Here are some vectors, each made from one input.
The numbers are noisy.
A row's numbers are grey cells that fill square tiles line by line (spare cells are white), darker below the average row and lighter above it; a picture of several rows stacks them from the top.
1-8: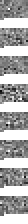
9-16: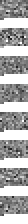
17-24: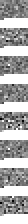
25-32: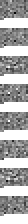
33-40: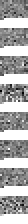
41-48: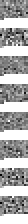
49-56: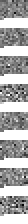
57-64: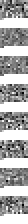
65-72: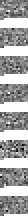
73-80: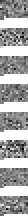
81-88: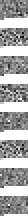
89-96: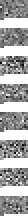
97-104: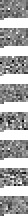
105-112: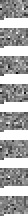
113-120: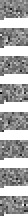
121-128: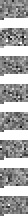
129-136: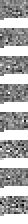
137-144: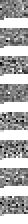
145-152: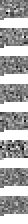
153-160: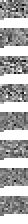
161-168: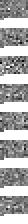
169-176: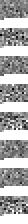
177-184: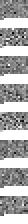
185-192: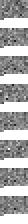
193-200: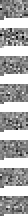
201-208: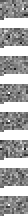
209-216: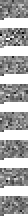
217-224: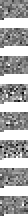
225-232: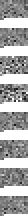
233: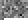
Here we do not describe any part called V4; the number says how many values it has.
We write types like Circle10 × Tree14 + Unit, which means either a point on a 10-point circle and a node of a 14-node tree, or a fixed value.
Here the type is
Label7 × (Label7 × (Line8 + Line9) + V4).
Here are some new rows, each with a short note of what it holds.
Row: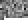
two labels (each one of 7) and a point on a 9-point line
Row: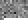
two labels (each one of 7) and a point on an 8-point line
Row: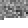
two labels (each one of 7) and a point on a 9-point line
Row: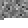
two labels (each one of 7) and a point on an 8-point line
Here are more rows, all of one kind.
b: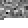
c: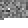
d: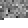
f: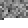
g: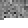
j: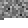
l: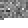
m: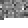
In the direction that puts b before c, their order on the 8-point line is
g, f, b, d, m, l, j, c.
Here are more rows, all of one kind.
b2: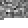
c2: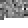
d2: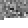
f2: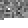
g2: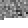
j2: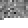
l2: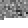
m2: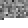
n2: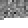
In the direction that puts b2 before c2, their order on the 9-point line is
j2, d2, n2, m2, b2, c2, f2, g2, l2.
